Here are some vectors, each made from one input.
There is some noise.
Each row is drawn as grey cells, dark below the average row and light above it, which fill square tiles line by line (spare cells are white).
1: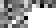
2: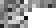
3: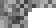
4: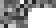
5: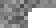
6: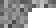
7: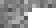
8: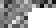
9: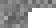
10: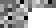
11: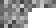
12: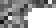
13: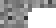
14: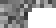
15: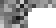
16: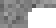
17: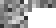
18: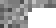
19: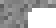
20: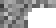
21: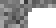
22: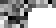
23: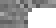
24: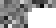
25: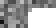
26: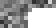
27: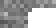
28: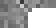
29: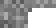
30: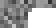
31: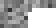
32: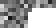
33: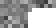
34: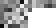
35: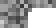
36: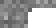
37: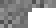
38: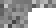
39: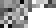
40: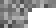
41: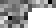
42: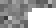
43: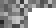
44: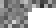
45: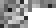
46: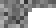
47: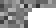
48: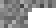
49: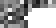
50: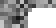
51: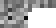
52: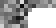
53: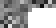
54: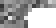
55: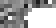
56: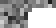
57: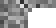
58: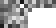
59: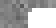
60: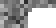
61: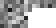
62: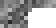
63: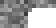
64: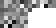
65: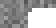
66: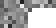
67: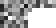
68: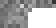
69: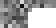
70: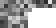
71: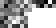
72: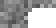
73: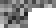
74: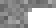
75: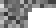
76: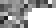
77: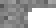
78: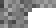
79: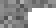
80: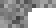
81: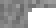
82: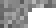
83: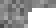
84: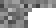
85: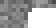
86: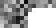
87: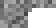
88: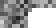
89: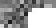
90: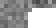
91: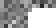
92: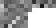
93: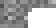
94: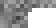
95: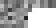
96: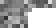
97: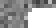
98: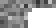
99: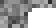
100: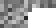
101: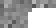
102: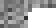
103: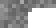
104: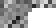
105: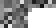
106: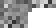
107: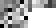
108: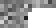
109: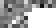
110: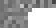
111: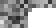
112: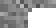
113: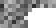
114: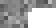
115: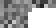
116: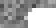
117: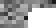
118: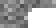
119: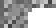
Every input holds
either a fixed value, or two labels (each one of 10), or three true/false values.
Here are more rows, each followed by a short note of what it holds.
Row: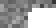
three true/false values
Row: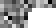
a fixed value
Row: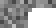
a fixed value
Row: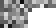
three true/false values
